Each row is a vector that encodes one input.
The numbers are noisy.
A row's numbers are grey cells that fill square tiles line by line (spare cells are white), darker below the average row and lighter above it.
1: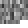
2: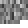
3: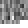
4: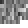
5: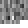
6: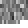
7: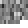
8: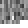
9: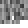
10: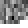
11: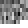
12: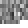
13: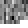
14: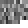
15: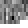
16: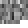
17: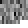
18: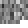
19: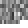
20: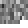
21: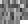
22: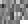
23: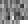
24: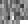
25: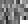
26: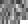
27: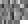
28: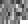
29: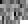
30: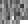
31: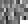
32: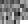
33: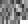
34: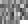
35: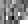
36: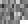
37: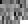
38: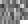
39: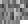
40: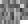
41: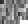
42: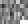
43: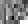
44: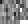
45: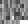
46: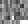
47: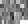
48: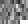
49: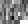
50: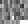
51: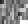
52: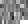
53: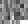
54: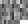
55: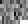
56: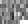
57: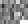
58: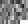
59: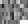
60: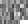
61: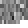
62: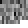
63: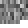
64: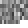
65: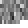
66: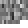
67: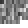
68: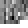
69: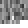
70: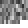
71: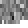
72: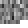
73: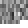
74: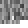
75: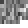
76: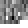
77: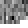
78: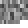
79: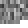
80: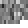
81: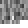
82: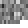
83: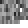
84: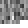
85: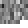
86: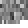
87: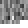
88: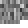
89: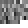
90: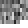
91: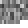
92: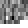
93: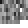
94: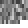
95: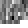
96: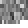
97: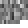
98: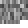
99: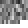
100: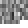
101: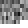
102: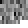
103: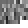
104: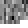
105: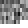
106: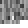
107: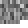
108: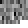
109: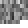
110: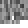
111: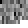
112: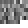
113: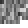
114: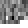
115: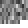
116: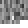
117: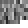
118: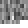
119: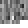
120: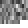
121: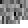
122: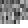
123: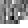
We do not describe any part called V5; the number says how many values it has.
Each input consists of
either one of 7 labels, or a true/false value and a value of V5.
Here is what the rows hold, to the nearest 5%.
About 50% of them hold one of 7 labels. The rest hold a true/false value and a value of V5.
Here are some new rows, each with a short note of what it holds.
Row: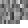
a true/false value and a value of V5
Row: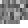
a true/false value and a value of V5
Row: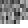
one of 7 labels
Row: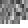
one of 7 labels
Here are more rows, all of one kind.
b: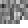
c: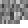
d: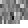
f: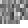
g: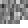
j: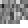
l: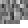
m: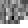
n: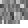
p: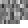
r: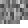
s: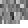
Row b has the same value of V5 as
c, g and j.
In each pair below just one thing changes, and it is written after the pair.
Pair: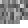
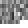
the value of V5
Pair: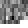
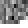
the value of V5
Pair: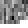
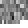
the true/false value
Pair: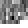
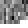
the value of V5
